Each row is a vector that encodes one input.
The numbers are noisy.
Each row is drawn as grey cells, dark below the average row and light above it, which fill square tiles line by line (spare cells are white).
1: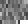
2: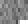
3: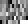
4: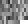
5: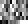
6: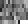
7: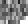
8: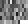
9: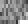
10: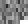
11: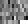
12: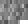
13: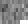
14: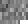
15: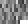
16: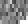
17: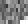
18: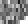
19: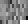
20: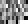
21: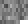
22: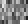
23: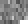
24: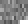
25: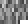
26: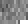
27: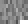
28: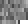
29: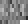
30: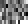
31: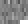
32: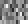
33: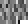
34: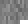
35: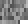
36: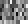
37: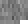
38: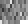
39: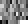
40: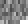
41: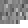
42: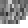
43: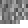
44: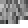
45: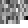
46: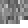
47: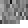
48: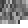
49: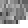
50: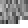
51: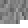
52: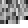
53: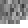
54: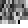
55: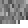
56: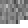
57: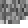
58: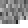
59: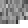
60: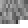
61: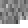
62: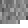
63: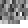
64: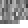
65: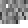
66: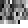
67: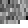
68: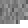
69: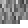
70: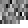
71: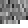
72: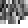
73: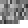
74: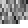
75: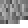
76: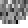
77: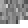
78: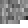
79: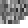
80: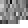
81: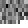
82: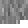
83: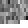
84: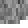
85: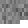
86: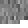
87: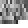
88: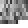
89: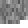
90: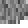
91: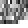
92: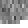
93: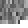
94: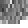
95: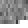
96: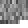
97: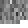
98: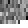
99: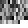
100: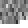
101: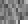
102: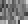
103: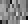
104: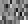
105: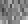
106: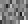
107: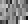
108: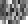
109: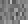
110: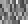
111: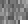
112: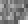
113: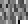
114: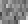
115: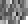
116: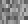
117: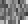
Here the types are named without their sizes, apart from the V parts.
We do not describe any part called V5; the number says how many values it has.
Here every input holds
a list of items, each a true/false value and a value of V5.
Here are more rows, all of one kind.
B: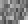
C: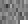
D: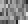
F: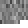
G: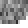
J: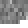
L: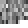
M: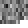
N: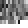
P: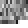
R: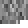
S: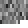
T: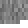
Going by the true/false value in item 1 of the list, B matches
D and F.
